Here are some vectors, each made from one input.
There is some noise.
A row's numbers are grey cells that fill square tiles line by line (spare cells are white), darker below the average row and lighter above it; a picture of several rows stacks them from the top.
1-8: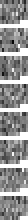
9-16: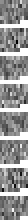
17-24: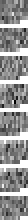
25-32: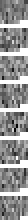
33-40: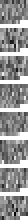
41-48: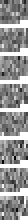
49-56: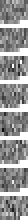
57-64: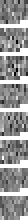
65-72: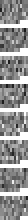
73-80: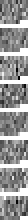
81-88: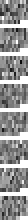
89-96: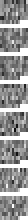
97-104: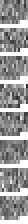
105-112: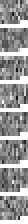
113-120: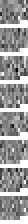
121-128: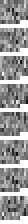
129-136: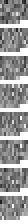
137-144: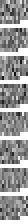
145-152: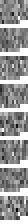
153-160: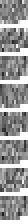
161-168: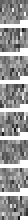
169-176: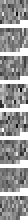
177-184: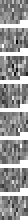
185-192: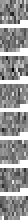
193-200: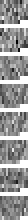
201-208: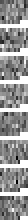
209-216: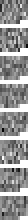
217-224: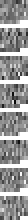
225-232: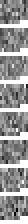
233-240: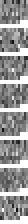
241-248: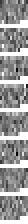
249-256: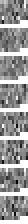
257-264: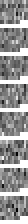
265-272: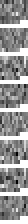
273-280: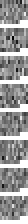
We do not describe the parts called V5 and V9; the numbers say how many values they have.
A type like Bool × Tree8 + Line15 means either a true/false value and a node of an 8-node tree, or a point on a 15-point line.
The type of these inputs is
Bool × (Tree14 + V9) + Label12 × V5.
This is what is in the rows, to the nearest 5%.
About 40% of them hold one of 12 labels and a value of V5. The rest hold a true/false value, together with either a node of a 14-node tree, or a value of V9.
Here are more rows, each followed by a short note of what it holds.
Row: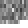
a true/false value and a value of V9
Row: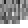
a true/false value and a value of V9
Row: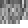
a true/false value and a value of V9
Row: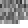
a true/false value and a value of V9
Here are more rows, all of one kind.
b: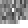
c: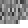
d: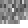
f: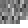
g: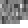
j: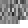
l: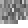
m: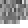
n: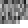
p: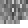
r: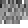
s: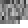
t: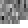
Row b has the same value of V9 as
d and f.
